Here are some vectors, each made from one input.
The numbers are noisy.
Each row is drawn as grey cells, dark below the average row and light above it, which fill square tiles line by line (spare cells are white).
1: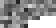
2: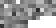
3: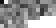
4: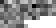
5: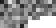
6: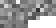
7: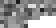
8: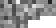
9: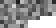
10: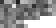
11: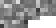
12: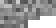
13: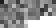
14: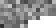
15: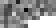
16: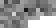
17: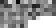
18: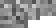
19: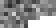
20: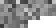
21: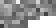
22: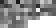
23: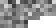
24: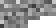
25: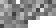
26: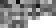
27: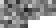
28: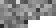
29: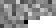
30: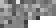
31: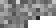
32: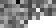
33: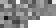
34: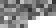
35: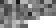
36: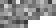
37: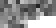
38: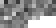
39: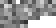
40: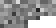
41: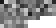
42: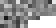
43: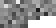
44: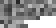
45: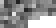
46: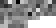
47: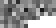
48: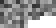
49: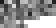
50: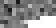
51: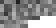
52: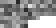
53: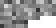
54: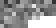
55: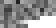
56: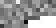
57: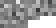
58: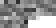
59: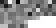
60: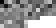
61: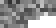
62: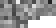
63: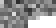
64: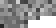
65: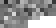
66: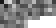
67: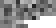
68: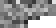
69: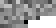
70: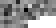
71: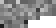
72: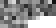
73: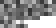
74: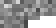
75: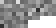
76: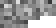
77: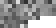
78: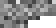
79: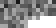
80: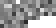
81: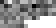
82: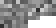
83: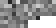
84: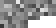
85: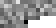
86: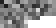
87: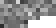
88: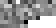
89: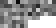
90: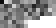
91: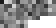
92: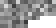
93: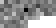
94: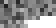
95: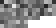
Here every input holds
one of 10 labels and a point on a 7-point line, together with either a point on a 9-point circle, or a fixed value.
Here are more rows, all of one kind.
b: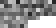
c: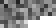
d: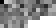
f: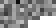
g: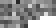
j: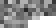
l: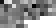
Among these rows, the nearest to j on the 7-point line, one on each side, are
g and l.
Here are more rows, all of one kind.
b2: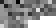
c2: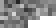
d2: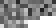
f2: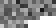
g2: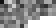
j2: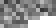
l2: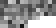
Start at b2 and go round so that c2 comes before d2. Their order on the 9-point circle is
b2, l2, j2, c2, f2, d2, g2.
